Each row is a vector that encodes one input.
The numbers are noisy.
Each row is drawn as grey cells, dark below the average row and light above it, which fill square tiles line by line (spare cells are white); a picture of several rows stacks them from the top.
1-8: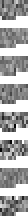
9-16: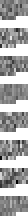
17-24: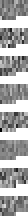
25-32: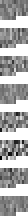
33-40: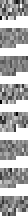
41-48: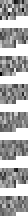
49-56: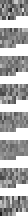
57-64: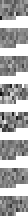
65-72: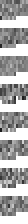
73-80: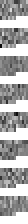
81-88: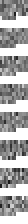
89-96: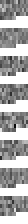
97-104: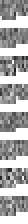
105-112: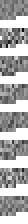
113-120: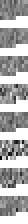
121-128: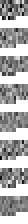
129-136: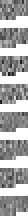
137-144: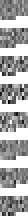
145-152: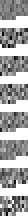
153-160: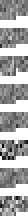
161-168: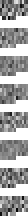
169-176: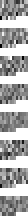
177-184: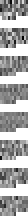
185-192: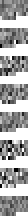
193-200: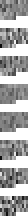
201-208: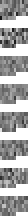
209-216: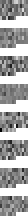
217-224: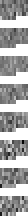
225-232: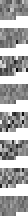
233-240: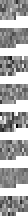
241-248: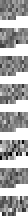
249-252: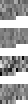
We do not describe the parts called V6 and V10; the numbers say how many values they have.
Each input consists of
a true/false value and a value of V10, together with either a point on an 8-point line, or a value of V6.
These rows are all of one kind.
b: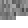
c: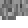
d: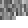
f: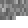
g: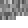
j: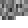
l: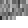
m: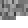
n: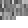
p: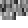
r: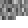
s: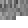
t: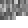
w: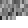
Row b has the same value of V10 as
j, l and w.
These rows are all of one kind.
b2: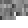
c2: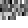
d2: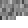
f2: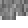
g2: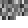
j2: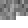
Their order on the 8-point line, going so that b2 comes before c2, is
b2, d2, f2, c2, g2, j2.
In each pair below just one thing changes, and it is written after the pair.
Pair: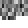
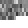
the true/false value
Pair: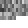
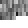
the value of V6
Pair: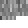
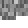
the value of V10
